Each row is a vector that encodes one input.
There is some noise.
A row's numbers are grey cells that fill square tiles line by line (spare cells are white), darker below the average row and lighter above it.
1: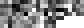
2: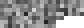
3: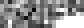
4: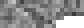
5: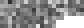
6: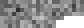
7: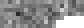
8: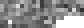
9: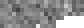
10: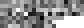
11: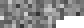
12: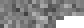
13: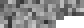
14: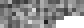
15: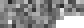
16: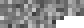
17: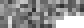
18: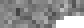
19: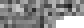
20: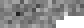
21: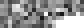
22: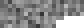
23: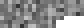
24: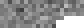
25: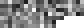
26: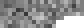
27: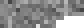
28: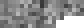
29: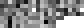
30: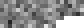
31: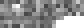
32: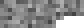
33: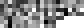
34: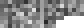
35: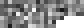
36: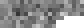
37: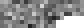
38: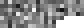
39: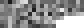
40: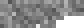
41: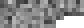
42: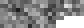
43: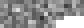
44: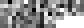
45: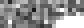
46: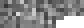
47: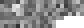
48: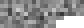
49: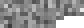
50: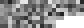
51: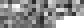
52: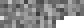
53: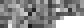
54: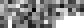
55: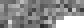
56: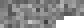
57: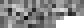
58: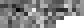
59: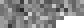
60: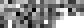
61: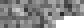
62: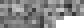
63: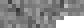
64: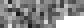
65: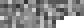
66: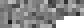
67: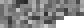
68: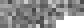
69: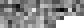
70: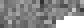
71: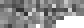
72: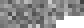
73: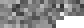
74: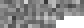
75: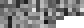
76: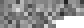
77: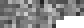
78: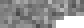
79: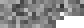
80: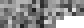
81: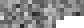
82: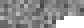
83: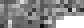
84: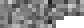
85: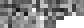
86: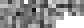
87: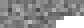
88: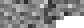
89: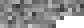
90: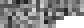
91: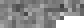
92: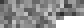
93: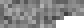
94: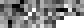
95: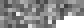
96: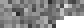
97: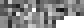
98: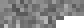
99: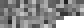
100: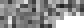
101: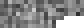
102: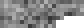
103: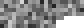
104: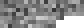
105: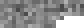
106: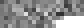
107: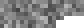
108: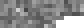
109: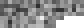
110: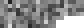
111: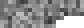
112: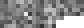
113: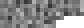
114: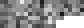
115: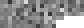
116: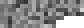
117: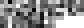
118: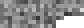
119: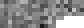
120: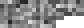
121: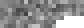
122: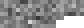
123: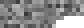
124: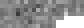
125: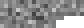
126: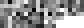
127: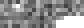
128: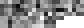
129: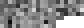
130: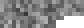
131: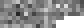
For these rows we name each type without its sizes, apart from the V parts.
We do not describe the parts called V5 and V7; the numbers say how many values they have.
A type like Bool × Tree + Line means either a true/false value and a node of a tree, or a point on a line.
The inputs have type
Label × V5 + Line × Line + V7.
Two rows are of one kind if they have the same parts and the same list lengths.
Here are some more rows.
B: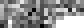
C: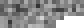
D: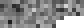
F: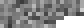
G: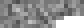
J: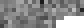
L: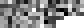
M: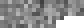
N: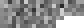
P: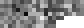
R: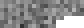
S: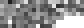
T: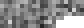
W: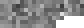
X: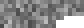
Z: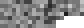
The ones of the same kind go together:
B, J, M, R, T
C, D, N, P, S, W, X
F, G, L, Z

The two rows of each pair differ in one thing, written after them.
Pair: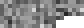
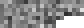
the value of V5
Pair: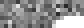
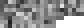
the value of V5
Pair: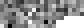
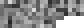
the label
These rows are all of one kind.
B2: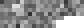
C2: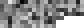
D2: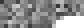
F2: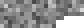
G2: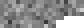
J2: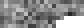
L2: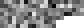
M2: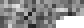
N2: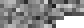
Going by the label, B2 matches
G2, L2 and N2.
